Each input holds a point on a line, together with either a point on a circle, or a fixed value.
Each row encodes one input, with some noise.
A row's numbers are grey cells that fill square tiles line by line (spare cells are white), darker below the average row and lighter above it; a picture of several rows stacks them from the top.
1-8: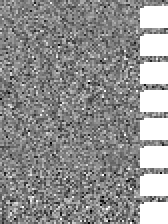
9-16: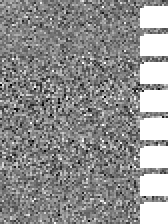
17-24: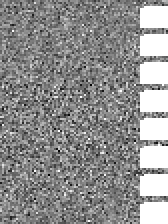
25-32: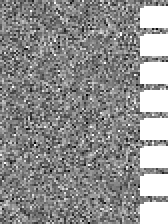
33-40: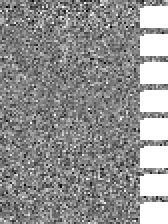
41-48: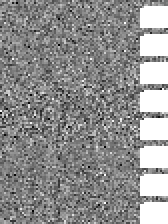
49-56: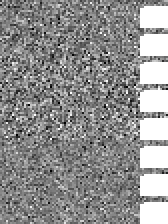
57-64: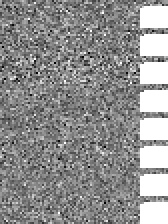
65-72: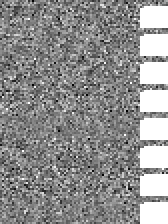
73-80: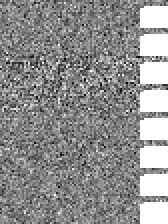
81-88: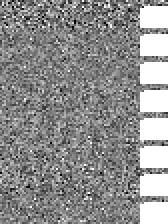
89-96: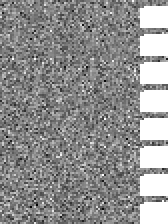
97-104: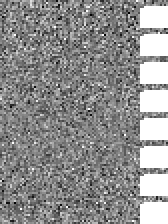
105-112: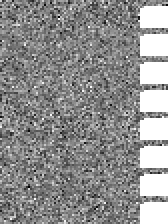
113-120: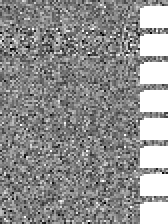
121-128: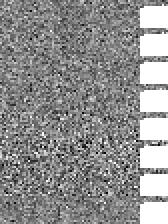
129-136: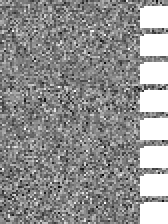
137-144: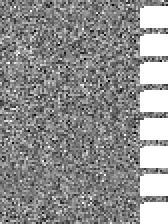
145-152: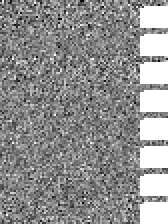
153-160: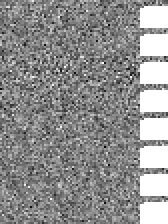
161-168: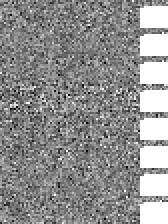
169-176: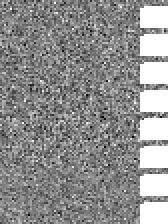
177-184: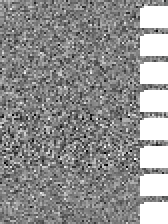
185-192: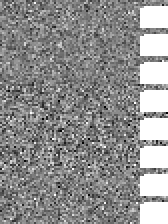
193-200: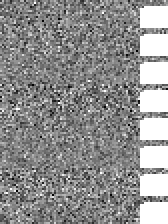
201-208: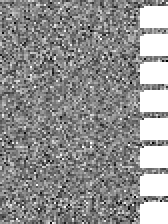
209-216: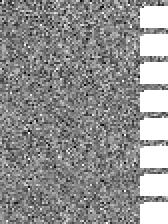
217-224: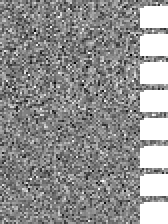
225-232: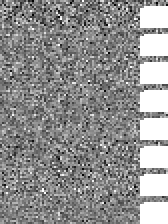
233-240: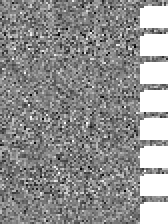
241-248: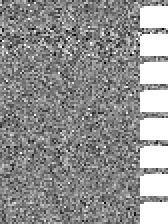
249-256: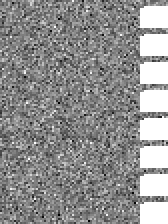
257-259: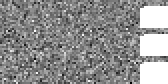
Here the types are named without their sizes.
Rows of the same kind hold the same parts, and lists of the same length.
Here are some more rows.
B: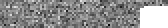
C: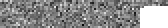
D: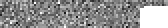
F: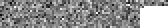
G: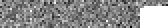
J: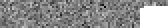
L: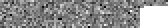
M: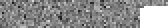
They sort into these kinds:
B
C, D, F, G, J, L, M

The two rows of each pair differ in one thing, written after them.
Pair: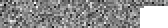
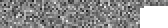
the place on the line
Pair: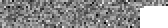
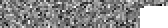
the place on the line
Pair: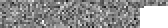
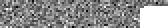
the place on the line
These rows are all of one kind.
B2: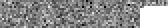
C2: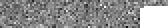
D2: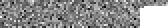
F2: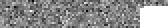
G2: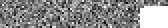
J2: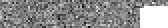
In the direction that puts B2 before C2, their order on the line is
D2, B2, J2, G2, C2, F2.
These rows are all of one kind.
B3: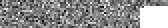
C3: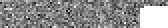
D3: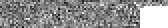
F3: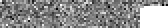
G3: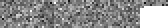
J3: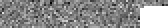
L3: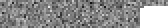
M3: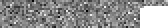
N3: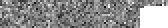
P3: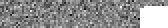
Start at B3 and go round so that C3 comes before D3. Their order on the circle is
B3, C3, F3, J3, P3, G3, M3, N3, L3, D3.
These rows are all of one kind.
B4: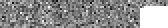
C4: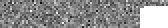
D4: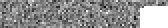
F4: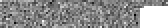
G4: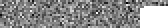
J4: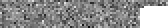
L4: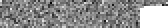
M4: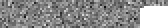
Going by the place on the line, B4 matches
D4 and J4.
